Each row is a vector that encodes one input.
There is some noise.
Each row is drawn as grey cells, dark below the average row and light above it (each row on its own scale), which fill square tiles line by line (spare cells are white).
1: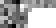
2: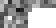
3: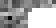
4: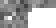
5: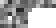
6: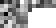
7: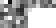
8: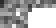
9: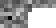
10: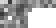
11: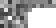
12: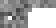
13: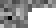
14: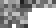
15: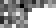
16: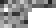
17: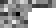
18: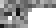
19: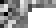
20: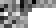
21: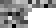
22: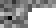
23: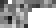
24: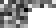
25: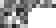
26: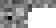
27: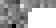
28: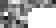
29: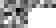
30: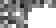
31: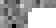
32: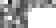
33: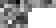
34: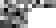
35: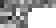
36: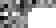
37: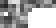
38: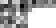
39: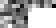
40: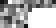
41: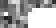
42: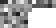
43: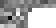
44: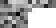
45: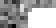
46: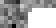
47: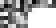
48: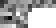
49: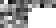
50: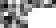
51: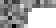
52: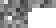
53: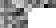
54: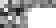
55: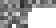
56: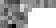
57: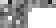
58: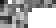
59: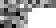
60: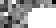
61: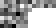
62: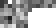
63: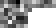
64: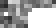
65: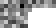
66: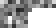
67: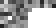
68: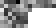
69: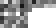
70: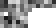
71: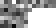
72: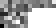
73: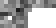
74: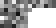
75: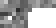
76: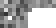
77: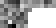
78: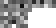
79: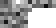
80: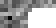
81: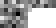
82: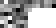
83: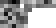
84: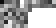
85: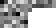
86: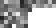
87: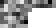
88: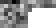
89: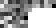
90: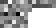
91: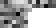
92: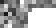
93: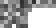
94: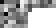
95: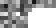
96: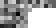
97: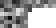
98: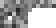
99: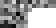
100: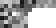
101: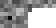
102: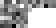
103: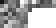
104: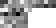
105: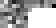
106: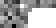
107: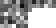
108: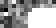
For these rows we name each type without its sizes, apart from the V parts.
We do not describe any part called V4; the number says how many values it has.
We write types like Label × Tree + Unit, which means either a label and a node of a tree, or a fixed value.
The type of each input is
Bool × (Circle + V4).
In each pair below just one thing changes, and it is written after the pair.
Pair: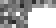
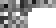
the value of V4
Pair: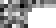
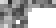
the true/false value
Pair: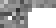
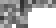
the true/false value
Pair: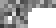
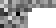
the value of V4
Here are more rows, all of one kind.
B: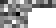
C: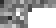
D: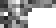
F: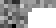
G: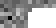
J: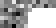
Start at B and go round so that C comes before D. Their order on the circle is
B, C, G, F, J, D.
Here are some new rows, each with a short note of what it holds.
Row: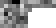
a point on a circle and a true/false value
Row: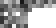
a true/false value and a value of V4
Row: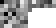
a point on a circle and a true/false value
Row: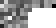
a true/false value and a value of V4
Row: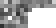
a true/false value and a value of V4
